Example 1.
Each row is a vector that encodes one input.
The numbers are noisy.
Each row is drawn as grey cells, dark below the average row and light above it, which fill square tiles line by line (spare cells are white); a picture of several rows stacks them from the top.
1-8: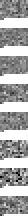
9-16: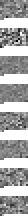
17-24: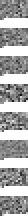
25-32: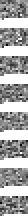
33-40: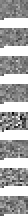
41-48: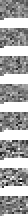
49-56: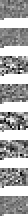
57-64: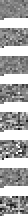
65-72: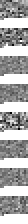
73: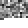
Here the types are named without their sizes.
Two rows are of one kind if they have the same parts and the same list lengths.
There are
2 kinds of row.
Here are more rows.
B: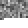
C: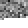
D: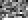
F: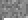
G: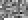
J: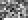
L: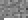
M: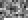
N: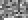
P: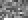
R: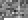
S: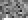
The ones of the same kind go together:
B, G, J, L, N, P, R
C, D, F, M, S

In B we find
a point on a line and four true/false values.
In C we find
a point on a line.
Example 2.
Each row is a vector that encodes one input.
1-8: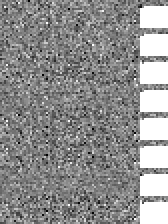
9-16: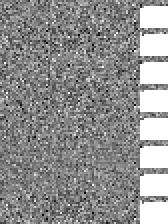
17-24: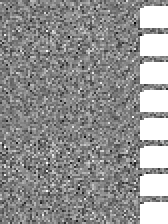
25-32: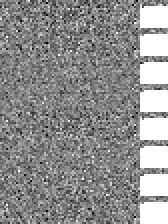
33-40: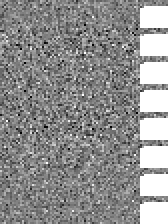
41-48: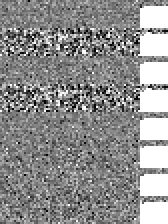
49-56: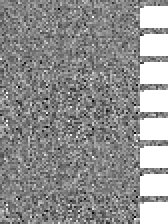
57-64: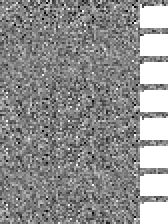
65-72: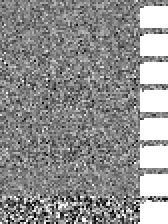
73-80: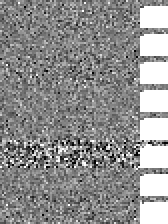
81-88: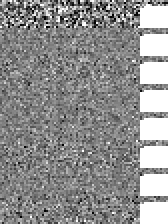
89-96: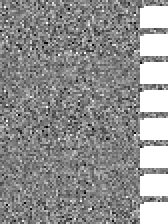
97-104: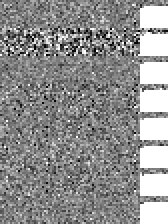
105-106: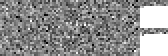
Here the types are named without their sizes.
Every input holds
a list of points on a line.
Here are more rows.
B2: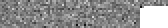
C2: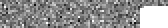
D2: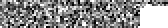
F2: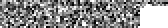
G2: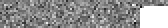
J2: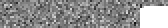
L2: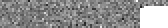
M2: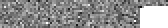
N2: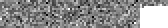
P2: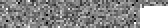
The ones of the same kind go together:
B2, C2, G2, J2, L2, M2
D2, F2
N2, P2

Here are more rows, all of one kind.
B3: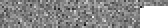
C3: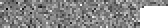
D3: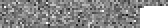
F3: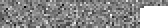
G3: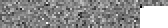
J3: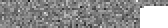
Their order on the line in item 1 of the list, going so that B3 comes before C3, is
D3, G3, J3, B3, C3, F3.
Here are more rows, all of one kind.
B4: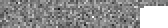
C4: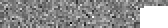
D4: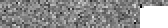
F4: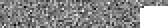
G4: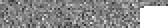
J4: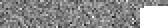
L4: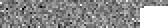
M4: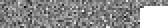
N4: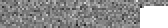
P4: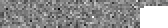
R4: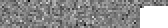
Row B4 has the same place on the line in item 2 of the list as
G4 and P4.
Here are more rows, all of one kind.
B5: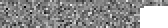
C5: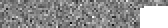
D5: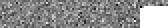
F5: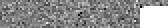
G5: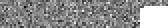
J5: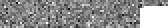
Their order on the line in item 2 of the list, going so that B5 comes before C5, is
D5, F5, G5, J5, B5, C5.
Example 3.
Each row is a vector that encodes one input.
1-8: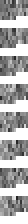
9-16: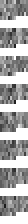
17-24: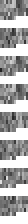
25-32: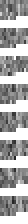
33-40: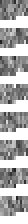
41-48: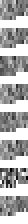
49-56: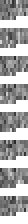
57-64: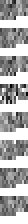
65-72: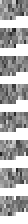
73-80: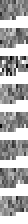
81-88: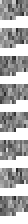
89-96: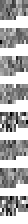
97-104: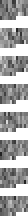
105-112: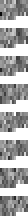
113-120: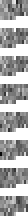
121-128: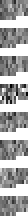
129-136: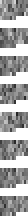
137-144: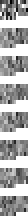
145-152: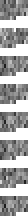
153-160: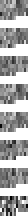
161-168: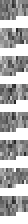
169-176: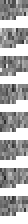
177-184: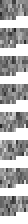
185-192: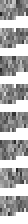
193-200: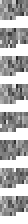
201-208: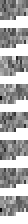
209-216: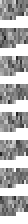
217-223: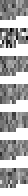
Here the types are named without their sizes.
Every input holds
a list of points on a line.
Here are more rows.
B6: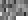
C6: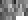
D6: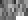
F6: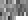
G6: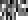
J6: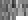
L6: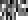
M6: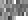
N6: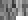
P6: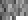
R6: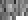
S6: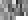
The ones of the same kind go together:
B6, C6, D6, J6, N6, P6, R6
F6, M6, S6
G6, L6

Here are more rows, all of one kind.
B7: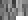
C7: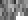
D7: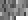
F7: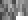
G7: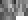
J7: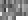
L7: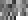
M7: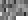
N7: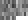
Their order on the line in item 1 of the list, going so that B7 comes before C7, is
J7, M7, L7, D7, N7, B7, F7, G7, C7.
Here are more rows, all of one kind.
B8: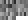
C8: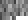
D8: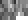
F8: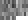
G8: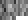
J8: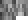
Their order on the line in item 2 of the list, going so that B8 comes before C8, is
D8, J8, B8, F8, C8, G8.
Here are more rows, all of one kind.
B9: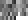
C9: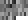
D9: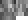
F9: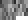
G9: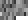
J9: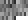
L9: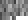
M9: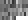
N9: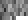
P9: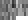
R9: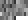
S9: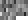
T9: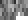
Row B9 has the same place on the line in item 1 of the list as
C9, G9, J9 and R9.
